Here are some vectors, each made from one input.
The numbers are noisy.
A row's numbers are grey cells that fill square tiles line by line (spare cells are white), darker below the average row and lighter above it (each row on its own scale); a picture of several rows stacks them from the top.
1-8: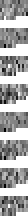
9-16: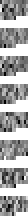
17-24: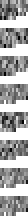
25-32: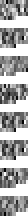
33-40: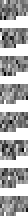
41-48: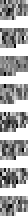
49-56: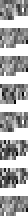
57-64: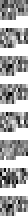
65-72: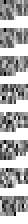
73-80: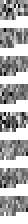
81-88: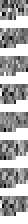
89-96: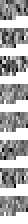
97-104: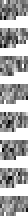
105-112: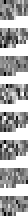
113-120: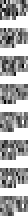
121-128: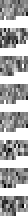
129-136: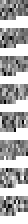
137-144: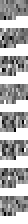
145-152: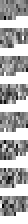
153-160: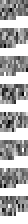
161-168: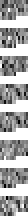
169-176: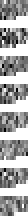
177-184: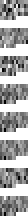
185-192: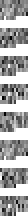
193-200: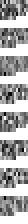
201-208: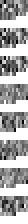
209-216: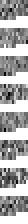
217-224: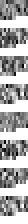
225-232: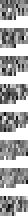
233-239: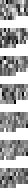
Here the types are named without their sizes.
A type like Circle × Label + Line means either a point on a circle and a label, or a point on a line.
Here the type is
Bool × (Tree + Unit).
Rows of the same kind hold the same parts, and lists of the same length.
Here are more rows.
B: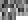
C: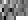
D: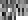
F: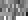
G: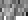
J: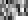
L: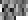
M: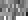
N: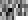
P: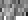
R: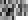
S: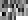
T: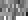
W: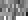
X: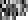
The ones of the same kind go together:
B, C, D, J, L, N, R, S, X
F, G, M, P, T, W

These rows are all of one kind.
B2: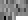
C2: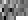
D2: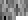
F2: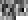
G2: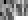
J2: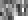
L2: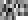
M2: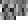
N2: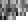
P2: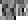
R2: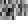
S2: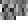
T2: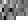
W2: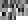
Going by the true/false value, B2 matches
D2, G2, J2 and W2.
